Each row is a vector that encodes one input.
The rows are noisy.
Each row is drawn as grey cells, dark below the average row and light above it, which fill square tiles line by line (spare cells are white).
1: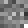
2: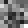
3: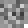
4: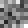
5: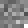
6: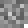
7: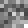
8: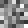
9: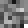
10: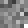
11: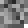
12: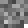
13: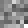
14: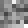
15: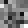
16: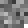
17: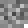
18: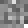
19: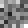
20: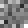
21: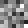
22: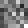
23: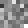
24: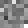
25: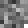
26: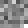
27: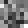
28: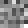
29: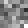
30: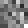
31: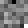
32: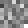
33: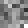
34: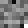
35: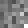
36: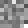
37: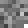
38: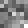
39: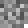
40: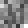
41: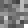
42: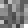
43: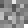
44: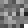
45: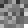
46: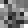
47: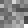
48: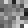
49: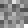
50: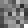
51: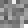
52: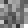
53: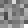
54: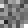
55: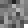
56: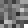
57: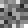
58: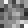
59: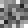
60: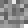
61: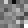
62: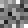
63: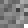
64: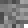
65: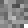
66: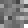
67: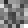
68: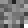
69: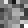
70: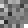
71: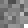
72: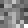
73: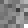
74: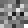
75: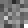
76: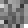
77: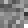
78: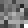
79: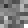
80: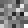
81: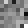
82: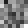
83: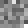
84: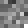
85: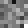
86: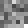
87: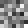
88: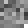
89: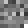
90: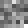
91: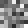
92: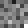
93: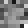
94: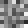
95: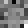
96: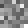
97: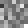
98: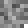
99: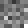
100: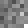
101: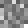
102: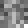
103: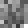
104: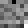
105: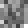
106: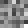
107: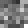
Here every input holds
a point on a 5-point line, together with a list of up to two points on a 6-point line.
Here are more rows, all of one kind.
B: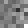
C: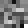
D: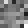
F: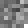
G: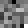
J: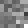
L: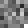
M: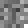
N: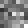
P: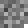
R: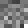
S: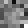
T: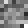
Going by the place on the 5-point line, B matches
J and P.
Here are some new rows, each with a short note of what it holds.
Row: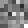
a point on a 5-point line, together with a list of two items
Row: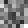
a point on a 5-point line, together with the empty list
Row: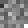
a point on a 5-point line, together with a list of one item
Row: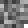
a point on a 5-point line, together with a list of two items
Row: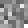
a point on a 5-point line, together with a list of one item
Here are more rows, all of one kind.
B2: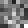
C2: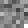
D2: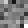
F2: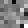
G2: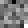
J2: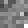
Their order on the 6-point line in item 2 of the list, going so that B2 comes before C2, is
G2, B2, D2, J2, C2, F2.
